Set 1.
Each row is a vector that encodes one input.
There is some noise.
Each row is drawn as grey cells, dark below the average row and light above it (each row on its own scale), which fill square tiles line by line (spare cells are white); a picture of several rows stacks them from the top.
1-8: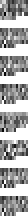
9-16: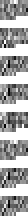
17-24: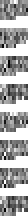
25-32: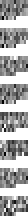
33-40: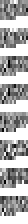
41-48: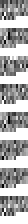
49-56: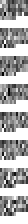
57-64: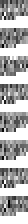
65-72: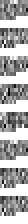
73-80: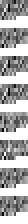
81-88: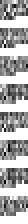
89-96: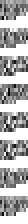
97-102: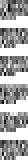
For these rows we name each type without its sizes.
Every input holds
a point on a line.
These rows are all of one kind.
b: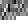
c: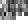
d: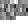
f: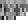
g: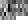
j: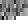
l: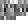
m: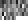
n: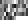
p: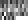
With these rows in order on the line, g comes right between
b and c.
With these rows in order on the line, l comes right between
d and f.
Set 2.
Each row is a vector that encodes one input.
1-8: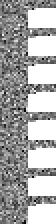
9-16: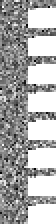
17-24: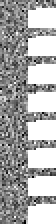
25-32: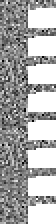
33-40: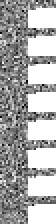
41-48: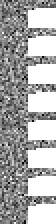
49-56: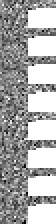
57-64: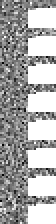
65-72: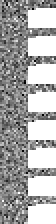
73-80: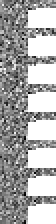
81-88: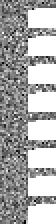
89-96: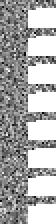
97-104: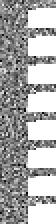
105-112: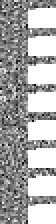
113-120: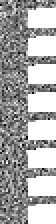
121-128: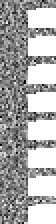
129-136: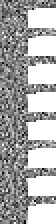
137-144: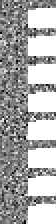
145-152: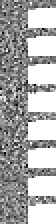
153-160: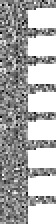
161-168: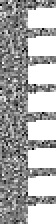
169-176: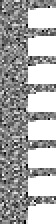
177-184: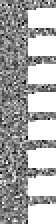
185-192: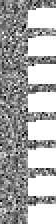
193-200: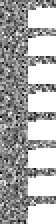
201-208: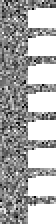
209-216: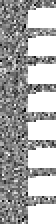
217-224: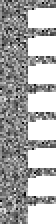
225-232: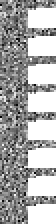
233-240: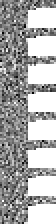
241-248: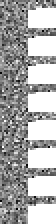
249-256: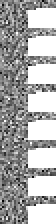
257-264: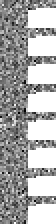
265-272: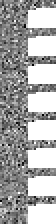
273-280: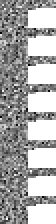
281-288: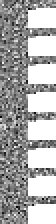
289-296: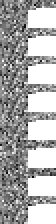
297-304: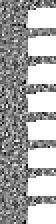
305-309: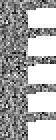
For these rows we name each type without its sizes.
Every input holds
a label.
